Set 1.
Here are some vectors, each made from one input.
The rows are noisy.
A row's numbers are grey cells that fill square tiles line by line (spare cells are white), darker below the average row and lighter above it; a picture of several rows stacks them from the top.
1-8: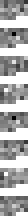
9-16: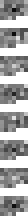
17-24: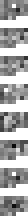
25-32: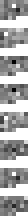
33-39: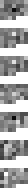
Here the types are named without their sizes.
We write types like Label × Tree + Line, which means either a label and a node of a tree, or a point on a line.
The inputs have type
Bool × Bool × Bool + Line.
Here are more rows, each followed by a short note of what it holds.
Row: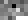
three true/false values
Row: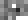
three true/false values
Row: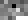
three true/false values
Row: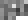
three true/false values
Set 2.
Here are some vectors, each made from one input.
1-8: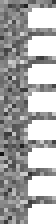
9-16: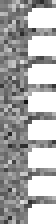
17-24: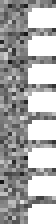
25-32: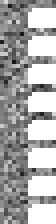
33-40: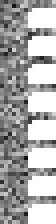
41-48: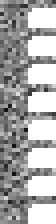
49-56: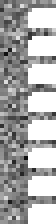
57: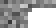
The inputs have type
Tree7 + Tree8.
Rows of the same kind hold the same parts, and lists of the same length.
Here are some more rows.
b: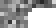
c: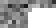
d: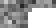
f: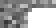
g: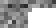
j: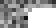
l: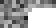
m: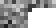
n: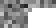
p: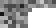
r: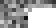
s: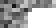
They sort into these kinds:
b, f, m, s
c, d, g, j, l, n, p, r

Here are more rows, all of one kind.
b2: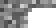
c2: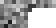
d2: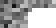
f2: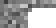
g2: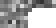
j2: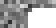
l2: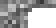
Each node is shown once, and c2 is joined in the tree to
j2.
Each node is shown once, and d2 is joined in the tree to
b2.
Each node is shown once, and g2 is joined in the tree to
l2.
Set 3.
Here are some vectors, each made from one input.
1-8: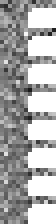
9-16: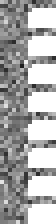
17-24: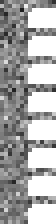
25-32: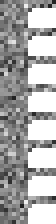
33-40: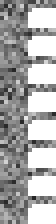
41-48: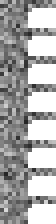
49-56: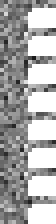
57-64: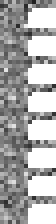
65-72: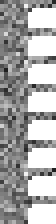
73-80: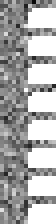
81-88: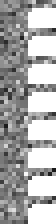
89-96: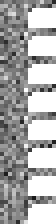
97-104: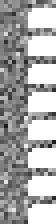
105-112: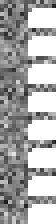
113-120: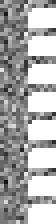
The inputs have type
Bool × Bool × Bool + Circle9.
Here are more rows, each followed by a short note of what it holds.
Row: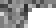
a point on a 9-point circle
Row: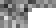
a point on a 9-point circle
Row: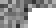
a point on a 9-point circle
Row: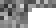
a point on a 9-point circle
